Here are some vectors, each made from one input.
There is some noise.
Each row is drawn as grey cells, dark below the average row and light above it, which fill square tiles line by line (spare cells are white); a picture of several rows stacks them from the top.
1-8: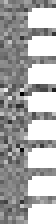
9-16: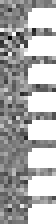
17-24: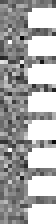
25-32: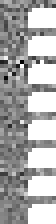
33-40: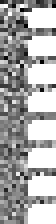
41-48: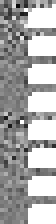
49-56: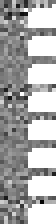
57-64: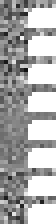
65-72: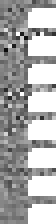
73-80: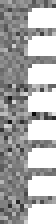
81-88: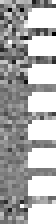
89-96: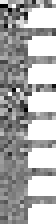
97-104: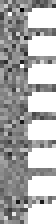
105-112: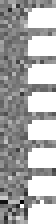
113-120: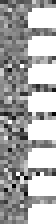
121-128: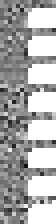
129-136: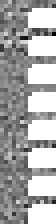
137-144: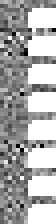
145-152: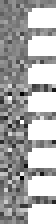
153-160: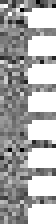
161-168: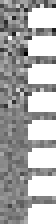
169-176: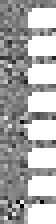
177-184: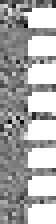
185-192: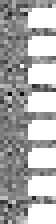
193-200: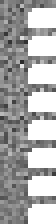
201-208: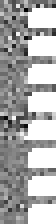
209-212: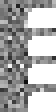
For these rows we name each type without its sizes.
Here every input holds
a point on a line, together with either a point on a line, or three true/false values.
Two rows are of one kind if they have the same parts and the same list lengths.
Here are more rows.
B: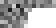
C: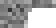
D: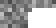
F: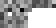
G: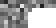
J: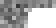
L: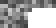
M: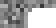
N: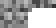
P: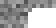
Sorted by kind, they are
B, F, G, L, P
C, D, J, M, N

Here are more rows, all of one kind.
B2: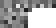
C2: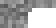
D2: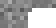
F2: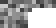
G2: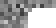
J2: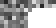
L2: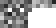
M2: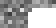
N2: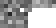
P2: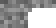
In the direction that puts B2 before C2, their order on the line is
P2, G2, N2, J2, B2, M2, L2, C2, F2, D2.
